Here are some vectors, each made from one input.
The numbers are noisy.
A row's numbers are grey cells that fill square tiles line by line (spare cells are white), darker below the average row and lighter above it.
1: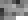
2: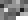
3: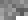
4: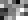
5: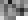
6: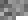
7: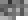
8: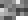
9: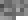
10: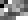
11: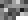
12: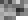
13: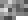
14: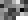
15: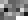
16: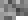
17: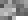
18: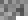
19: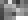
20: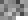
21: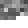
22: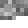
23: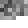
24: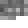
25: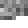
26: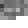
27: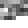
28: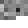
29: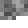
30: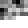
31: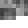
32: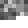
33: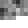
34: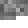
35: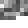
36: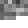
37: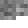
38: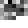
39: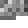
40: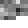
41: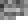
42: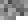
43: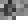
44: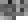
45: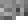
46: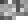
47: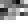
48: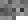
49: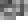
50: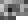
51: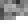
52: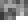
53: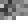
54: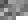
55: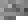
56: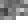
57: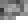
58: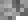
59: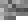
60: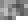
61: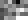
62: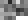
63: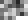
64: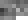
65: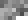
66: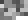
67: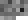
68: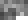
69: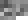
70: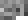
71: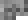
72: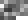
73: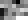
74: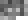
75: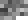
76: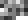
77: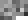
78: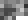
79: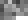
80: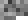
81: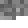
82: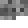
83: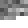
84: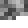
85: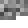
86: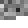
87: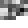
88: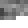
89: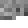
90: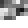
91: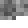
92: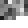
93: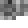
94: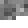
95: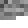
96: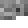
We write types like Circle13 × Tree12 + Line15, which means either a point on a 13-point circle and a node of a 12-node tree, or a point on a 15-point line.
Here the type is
Line5 + Tree7.
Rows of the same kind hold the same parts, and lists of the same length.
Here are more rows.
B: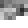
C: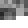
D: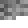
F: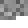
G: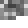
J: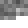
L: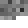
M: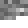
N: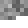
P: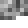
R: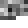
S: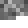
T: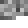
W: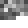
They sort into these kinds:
B, F, G, N, P, R, T
C, D, J, L, M, S, W

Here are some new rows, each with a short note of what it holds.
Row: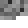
a point on a 5-point line
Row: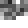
a point on a 5-point line
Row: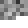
a node of a 7-node tree
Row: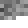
a point on a 5-point line
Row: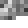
a node of a 7-node tree
